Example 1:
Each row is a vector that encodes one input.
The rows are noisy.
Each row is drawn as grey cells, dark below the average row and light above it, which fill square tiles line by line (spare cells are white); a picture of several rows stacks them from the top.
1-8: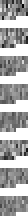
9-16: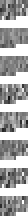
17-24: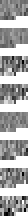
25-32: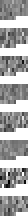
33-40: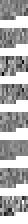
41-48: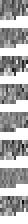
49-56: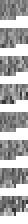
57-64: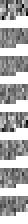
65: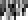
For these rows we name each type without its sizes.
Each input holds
a list of points on a line.
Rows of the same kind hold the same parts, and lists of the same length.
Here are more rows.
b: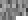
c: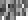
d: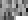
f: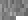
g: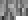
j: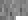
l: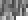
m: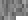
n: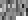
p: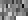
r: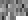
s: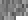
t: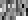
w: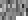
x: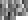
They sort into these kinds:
b, d, n, t, w, x
c, f, l, p
g, j, m, r, s

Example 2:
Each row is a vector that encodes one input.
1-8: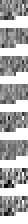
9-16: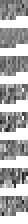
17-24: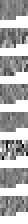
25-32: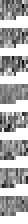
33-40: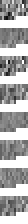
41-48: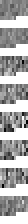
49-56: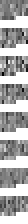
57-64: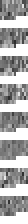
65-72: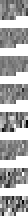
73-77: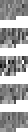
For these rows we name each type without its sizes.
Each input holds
either a fixed value, or a point on each of two lines and a true/false value.
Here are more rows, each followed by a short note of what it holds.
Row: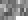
a fixed value
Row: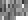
a point on each of two lines and a true/false value
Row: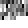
a fixed value
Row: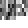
a fixed value
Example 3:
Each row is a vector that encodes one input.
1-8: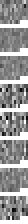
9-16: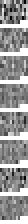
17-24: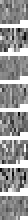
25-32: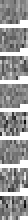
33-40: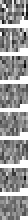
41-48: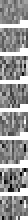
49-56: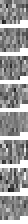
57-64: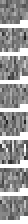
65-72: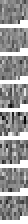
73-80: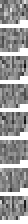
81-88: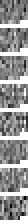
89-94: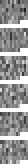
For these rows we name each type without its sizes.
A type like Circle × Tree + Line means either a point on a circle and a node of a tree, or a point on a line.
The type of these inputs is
Circle × (Tree + Unit) + Unit.
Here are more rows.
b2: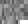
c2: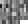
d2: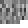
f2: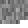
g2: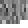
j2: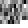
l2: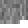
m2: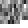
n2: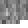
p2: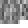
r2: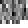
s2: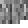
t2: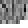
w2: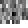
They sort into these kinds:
b2, d2, f2, n2, s2
c2, g2, j2, l2, m2, p2, t2
r2, w2

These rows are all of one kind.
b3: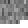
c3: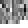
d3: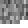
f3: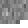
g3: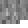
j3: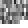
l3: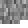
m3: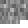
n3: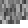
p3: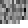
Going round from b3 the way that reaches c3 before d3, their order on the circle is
b3, m3, p3, g3, c3, f3, l3, j3, n3, d3.
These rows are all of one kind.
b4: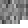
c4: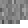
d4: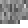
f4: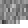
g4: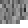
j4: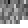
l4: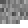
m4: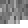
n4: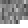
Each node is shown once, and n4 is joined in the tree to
j4.
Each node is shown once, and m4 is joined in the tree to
f4.
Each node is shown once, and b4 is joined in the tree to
c4 and f4.
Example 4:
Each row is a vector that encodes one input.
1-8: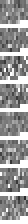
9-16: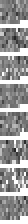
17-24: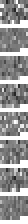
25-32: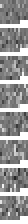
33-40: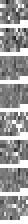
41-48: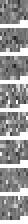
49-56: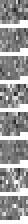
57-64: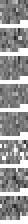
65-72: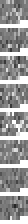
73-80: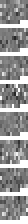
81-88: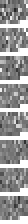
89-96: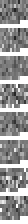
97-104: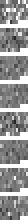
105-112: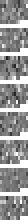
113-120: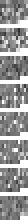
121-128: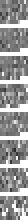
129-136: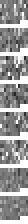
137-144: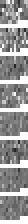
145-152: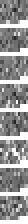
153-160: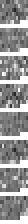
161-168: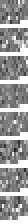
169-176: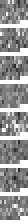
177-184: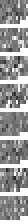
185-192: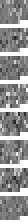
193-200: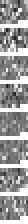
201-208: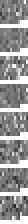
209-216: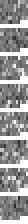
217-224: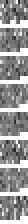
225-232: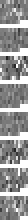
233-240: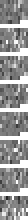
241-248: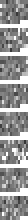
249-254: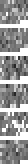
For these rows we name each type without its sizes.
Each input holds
a list of points on a circle.
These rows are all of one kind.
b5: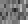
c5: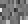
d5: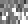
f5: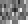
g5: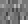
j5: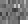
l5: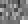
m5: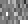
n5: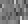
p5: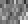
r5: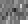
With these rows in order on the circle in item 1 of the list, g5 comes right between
j5 and l5.
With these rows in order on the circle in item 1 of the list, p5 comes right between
c5 and n5.
